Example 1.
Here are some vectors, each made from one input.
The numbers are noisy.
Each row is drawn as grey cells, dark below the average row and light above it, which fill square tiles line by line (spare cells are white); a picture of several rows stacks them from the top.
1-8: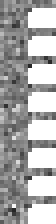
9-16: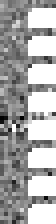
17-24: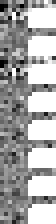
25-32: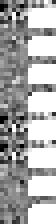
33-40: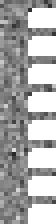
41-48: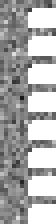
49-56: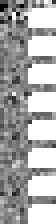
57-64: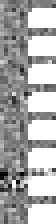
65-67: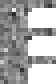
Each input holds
either a fixed value, or a node of an 8-node tree and a true/false value.
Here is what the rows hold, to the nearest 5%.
About 10% of them hold a fixed value. The rest hold a node of an 8-node tree and a true/false value.
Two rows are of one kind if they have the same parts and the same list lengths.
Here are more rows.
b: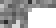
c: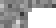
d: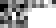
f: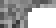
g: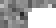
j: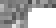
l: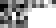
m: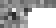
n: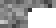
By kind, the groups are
b, c, f, g, j, m, n
d, l

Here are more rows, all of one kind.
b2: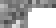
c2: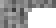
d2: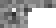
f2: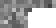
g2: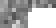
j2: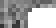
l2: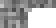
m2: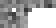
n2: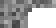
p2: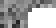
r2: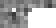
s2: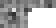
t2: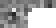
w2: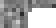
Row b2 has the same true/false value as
c2, g2, l2 and w2.
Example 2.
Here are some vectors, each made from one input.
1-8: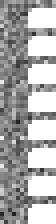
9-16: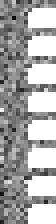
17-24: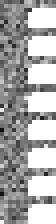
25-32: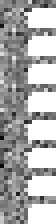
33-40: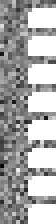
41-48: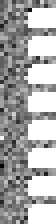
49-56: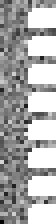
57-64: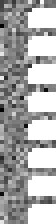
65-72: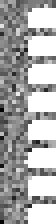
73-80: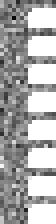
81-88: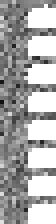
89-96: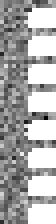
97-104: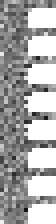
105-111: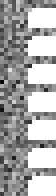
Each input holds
a point on a 7-point line and three true/false values.
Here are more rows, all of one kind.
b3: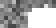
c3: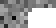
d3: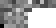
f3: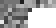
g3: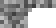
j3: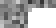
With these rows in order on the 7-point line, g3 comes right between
b3 and j3.
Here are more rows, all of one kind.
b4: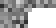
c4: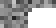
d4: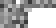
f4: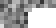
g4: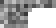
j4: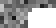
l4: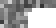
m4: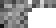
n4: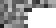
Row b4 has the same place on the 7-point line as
d4 and f4.
